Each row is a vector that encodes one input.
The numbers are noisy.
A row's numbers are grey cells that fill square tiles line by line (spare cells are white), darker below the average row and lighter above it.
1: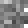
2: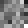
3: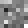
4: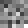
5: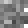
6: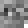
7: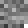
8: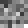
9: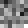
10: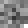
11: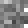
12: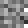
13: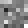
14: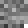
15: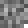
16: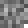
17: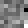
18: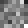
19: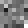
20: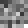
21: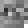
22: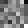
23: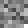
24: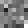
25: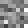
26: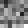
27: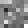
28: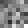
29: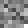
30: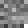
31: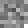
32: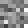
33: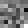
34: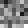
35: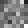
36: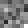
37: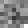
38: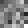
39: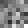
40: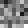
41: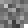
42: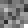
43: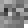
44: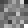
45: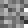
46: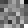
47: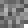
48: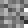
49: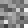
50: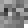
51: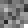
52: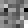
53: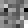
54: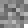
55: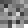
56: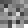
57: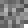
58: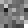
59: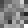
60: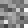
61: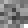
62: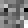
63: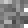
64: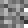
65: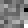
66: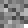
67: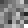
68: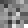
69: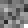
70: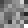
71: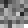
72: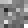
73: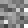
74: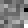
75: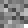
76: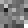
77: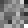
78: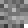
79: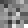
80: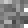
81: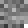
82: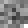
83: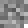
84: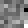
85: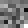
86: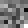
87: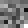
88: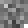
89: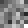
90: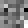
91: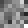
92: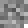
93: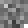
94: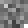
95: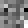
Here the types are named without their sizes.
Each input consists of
either a point on a line, or four true/false values.
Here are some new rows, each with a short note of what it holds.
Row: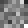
a point on a line
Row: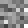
four true/false values
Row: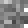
four true/false values
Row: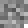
four true/false values
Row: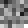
a point on a line
